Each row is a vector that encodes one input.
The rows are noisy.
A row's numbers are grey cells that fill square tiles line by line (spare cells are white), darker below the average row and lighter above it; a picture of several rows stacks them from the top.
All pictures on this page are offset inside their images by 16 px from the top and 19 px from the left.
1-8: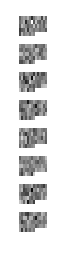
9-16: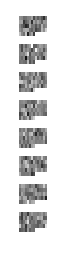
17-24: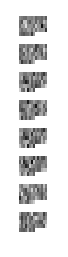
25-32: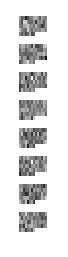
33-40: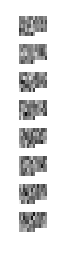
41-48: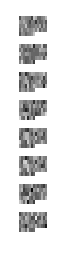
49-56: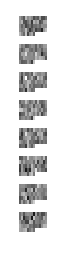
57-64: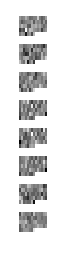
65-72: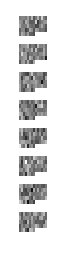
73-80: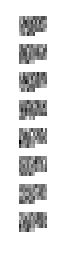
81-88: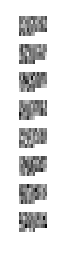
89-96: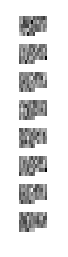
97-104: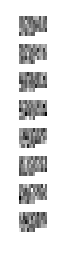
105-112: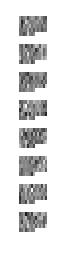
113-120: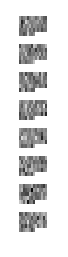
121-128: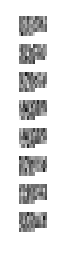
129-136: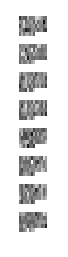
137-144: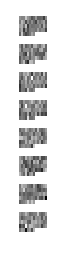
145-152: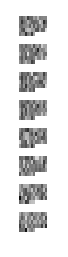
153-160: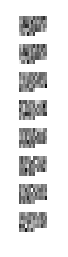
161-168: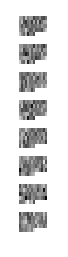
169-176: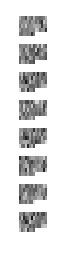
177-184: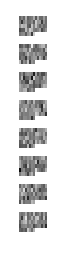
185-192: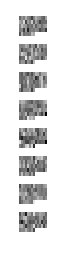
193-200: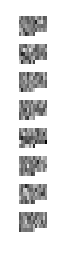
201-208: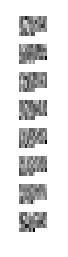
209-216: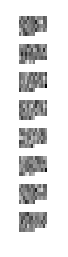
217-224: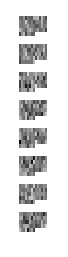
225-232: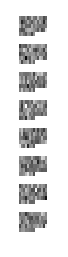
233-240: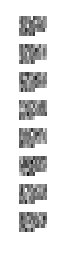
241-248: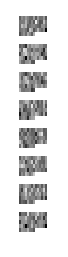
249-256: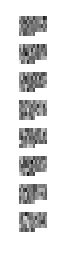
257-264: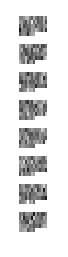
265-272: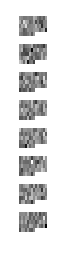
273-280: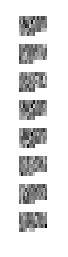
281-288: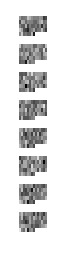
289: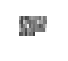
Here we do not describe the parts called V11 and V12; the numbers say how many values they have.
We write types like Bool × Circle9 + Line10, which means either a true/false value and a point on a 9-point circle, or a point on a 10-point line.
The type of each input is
(Line7 + V11) × V12 + Line10.
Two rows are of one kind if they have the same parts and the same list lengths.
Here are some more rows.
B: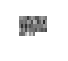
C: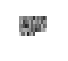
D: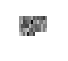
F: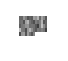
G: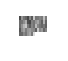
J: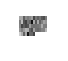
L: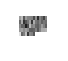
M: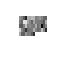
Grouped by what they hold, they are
B, F, M
C, D, J, L
G

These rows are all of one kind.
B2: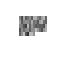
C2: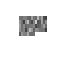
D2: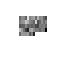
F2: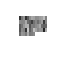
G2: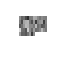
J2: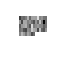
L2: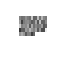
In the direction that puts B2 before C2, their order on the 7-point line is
B2, G2, C2, L2, F2, J2, D2.
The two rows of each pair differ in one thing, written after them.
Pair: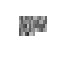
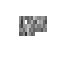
the value of V12
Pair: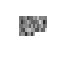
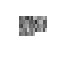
the value of V12
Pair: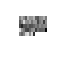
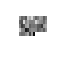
the value of V12
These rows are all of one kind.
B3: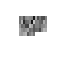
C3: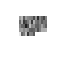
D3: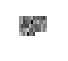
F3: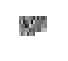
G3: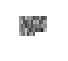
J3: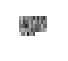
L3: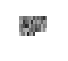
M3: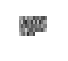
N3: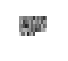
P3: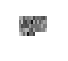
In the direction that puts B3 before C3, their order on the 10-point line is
B3, F3, C3, J3, N3, L3, D3, P3, M3, G3.
